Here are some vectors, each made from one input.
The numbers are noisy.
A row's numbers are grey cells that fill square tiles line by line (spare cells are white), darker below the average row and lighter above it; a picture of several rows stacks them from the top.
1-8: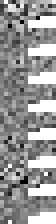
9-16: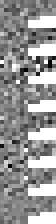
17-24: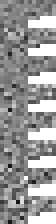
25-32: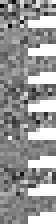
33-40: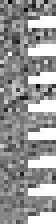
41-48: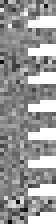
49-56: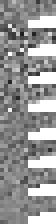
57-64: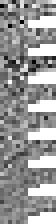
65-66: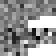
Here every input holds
a node of a 7-node tree.
